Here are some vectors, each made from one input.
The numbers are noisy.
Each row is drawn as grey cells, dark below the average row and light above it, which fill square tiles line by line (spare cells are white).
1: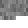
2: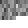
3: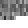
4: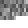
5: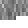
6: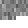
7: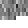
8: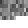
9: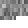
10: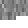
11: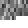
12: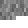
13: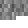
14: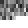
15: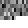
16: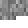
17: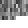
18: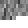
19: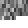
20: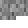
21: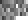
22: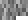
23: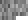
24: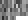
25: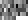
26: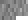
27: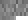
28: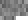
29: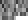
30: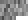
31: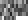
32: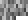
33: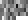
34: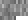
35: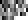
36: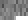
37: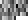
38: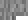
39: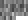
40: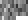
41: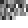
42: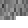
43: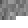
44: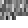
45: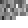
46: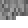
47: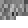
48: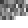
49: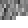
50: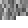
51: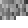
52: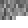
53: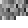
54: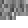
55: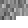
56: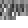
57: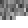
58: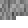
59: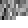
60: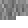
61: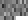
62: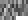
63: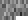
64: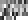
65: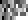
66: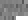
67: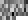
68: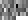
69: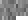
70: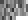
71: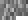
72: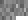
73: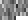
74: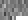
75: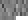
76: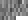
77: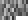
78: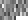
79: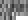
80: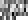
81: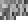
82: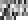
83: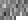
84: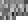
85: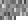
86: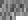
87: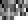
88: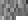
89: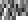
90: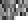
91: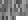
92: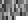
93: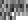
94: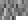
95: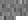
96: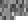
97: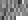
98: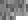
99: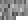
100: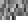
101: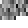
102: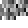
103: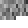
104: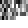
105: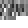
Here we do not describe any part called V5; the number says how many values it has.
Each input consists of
a list of up to two items, each a true/false value and a value of V5.
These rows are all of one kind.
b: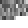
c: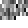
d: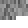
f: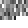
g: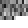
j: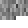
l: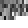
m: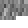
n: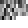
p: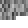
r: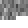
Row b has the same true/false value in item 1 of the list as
f, g and m.
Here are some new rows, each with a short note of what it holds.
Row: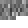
the empty list
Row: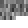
a list of two items
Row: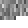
a list of one item
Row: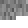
a list of one item
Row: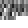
a list of one item
